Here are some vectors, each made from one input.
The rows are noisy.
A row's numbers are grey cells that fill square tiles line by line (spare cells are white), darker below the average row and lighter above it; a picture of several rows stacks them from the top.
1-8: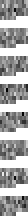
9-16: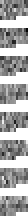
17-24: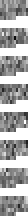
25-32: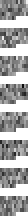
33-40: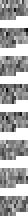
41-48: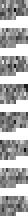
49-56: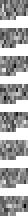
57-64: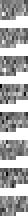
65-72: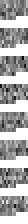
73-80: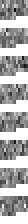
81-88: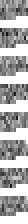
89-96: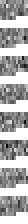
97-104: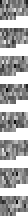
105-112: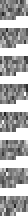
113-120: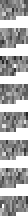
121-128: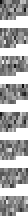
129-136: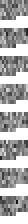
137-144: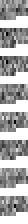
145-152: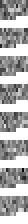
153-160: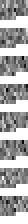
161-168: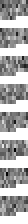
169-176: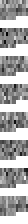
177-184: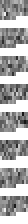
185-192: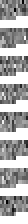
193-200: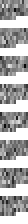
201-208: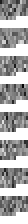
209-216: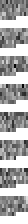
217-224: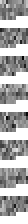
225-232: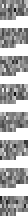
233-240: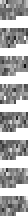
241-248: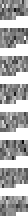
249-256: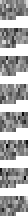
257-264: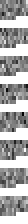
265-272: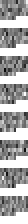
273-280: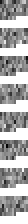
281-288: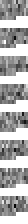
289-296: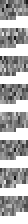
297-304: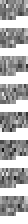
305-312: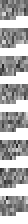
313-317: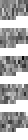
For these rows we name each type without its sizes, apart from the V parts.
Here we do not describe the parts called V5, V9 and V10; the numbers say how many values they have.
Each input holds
a value of V5, together with either four true/false values, a value of V9 and a value of V10, or a list of points on a line.
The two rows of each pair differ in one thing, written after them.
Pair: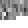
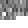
one of the four true/false values
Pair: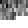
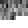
one of the four true/false values
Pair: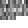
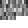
the value of V9
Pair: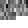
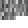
the value of V5
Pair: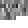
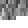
one of the four true/false values
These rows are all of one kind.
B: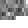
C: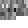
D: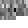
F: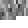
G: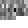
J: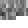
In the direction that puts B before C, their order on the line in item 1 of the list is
G, B, J, C, D, F.
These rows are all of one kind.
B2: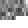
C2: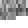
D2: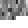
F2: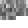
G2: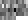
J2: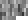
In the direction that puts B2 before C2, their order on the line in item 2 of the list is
J2, B2, C2, G2, F2, D2.
